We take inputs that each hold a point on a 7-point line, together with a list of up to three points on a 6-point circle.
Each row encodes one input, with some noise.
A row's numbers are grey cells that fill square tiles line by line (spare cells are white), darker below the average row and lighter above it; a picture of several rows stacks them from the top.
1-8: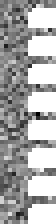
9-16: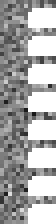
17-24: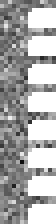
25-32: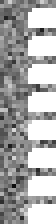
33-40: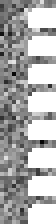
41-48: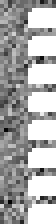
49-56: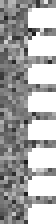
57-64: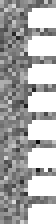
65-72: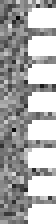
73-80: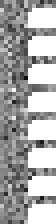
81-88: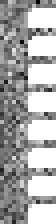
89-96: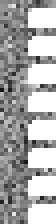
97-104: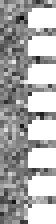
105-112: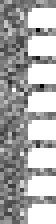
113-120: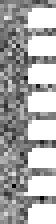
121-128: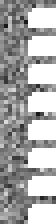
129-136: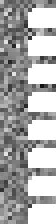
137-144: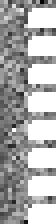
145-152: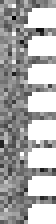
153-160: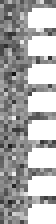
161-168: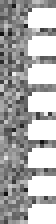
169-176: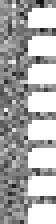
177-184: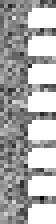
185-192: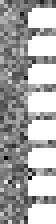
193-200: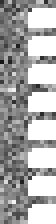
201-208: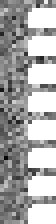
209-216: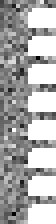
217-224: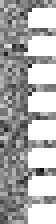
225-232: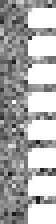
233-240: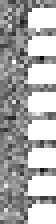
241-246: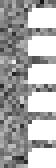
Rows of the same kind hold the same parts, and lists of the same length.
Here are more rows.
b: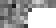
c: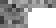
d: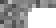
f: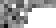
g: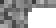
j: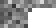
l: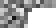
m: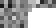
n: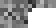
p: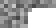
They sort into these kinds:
b, l
c, f, j, n
d, g, p
m

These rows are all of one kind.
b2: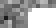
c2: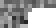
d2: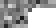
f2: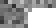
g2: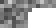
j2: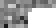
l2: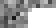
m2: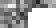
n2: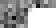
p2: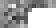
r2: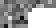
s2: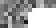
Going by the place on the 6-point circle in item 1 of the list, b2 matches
j2, l2 and s2.
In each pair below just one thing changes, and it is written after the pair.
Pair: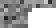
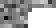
the place on the 7-point line
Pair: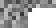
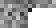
the place on the 6-point circle in item 1 of the list
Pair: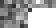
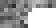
the place on the 6-point circle in item 1 of the list
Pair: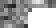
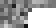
the place on the 6-point circle in item 1 of the list
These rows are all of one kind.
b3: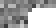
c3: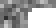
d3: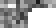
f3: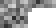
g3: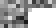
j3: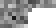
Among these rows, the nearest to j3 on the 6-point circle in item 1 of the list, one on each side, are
d3 and f3.
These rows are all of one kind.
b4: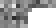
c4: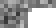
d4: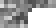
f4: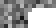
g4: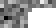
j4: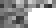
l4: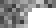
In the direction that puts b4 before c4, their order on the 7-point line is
f4, d4, b4, c4, g4, l4, j4.
